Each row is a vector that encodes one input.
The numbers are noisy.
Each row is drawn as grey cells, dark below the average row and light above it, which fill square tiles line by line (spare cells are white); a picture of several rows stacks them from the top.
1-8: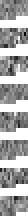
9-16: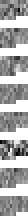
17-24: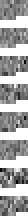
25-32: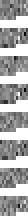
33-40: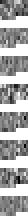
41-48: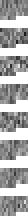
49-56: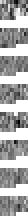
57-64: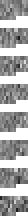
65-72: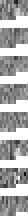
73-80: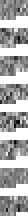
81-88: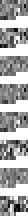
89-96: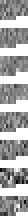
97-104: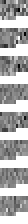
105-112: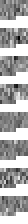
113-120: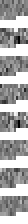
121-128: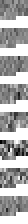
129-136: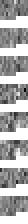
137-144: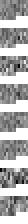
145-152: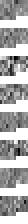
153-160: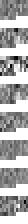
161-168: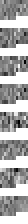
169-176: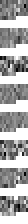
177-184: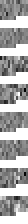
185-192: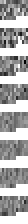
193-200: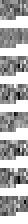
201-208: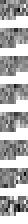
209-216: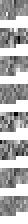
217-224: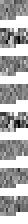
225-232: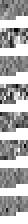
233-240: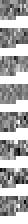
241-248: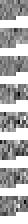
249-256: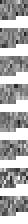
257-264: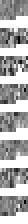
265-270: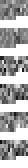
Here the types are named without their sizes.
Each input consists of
a list of items, each a point on a line and a true/false value.
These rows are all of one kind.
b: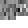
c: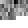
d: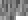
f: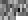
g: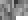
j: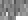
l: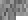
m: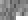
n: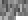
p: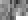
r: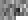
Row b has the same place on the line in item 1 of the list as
c and p.
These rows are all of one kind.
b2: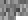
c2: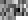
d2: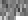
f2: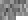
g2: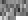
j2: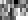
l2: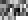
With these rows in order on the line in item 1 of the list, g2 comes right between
d2 and l2.
